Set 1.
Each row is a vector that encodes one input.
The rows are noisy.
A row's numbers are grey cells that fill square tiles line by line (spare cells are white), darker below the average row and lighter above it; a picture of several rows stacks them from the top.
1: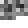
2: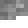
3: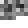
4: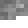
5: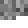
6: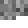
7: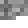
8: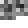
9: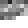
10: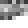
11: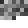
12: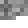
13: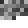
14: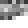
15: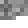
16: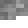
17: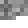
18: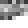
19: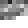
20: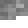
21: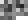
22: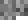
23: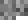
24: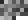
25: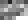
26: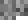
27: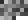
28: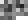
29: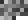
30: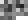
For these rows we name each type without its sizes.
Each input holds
a node of a tree.
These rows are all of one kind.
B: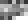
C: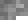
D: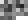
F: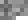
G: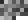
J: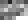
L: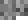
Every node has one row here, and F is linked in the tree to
C and D.
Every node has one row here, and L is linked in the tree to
C and G.
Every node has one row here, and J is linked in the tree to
B and C.
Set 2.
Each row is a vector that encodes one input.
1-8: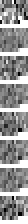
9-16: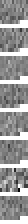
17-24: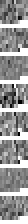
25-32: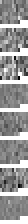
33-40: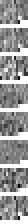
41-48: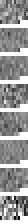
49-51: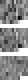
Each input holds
either a fixed value, or a node of a 10-node tree.
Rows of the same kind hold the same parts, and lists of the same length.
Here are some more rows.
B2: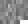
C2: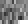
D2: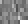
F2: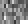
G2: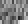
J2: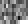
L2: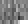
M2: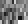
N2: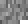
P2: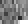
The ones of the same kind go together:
B2, C2, D2, G2, L2, M2, N2, P2
F2, J2

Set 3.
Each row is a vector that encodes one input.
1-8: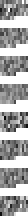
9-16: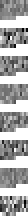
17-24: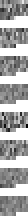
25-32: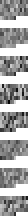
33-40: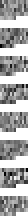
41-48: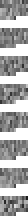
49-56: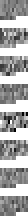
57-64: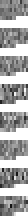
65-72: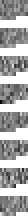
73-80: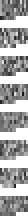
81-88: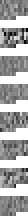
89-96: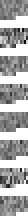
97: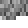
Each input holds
a point on an 11-point line.
